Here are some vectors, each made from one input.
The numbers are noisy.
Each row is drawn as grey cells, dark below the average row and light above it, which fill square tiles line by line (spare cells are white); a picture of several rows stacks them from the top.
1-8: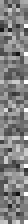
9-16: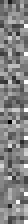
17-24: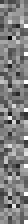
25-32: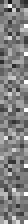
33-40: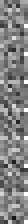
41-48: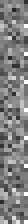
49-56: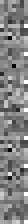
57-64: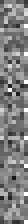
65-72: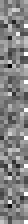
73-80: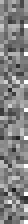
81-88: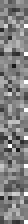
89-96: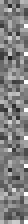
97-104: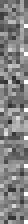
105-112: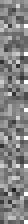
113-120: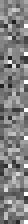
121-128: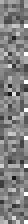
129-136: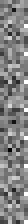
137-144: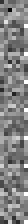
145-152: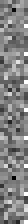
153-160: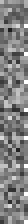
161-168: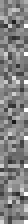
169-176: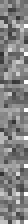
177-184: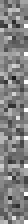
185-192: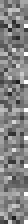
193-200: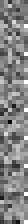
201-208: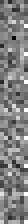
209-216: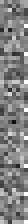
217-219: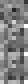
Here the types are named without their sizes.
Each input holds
a point on a circle, together with either a fixed value, or three true/false values.
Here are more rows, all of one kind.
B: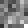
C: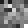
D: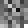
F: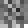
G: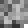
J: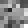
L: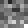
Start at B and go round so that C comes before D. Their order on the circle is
B, G, C, J, D, F, L.
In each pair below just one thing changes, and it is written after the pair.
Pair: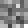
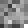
the place on the circle
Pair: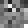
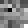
one of the three true/false values
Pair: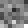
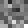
one of the three true/false values
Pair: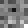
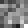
the place on the circle
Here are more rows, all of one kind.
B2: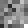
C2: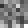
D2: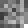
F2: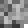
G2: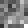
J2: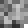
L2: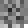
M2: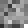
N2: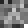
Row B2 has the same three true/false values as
F2, J2 and M2.
